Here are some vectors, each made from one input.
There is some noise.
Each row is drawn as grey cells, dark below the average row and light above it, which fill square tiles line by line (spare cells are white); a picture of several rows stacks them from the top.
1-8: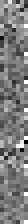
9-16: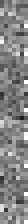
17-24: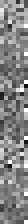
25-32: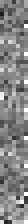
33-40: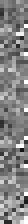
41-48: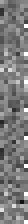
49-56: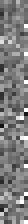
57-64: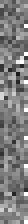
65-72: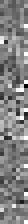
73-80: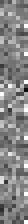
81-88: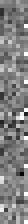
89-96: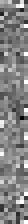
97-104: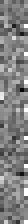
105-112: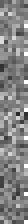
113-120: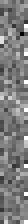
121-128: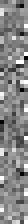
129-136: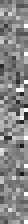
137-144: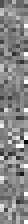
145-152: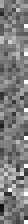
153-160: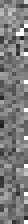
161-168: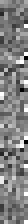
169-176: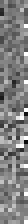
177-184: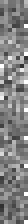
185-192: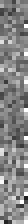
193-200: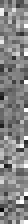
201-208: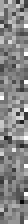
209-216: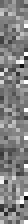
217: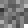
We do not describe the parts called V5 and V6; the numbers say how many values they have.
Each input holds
a true/false value, together with either one of 9 labels, or a value of V5 and a value of V6.
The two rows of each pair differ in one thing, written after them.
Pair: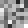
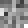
the true/false value
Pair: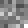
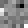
the label
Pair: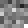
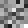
the true/false value
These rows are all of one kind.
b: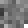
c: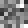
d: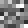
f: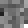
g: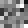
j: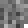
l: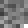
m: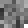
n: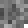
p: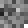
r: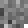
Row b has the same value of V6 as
d, g and p.
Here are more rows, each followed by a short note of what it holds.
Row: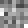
one of 9 labels and a true/false value
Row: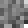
a true/false value, a value of V5 and a value of V6
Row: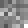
one of 9 labels and a true/false value
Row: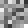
one of 9 labels and a true/false value
